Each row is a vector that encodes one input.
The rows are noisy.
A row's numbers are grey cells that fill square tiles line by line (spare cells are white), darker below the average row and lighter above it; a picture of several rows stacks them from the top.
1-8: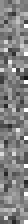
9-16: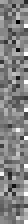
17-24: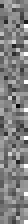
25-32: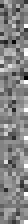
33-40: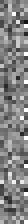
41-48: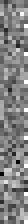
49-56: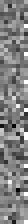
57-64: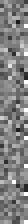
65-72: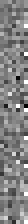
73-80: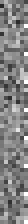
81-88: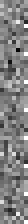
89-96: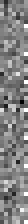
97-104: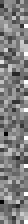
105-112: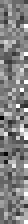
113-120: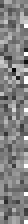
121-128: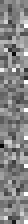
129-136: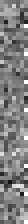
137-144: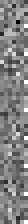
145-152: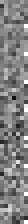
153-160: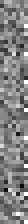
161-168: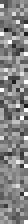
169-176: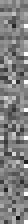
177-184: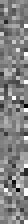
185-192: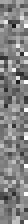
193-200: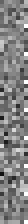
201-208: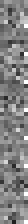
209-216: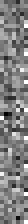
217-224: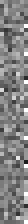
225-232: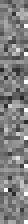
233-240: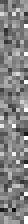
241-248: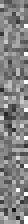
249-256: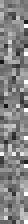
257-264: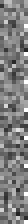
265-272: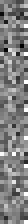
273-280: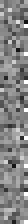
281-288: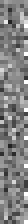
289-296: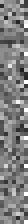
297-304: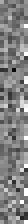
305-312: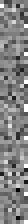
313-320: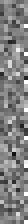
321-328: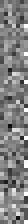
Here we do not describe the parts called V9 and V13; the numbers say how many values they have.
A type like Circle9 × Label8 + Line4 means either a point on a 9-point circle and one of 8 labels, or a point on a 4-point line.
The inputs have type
Bool × Line8 + V9 × V13.
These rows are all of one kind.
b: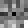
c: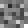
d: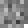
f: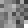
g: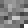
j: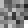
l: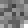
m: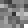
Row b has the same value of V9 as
f and j.
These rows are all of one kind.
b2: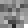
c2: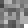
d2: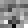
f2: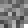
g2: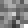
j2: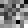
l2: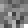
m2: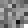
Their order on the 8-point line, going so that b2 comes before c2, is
j2, b2, g2, d2, l2, c2, f2, m2.
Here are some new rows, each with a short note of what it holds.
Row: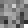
a value of V9 and a value of V13
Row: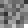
a point on an 8-point line and a true/false value
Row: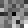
a point on an 8-point line and a true/false value
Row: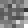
a point on an 8-point line and a true/false value
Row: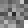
a value of V9 and a value of V13
